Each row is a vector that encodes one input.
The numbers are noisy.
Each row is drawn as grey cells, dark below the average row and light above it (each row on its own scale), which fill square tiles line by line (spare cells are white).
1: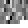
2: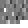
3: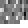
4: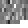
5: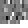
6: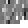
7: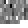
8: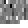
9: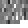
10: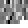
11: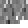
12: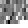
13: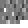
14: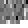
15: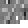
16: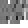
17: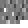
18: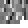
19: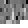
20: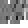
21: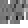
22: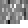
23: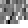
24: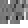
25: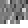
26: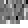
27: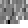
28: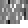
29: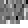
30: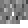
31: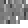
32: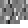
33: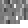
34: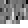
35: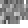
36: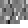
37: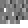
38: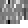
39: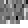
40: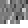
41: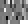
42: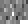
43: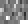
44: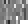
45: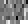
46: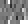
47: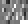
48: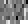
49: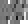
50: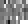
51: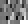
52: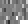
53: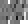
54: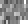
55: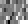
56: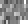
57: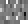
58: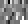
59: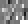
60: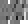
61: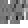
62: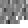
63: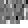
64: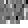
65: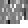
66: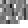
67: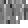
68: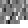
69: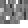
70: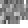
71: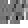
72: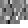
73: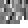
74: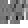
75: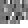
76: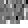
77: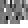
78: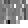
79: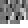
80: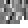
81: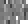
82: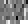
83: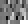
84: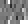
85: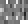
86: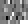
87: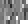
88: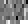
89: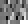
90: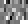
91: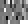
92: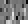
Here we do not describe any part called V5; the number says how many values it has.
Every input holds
a list of up to two items, each a true/false value and a value of V5.
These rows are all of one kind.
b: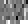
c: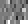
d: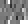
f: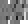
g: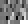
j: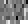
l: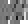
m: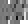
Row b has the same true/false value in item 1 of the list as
c and j.
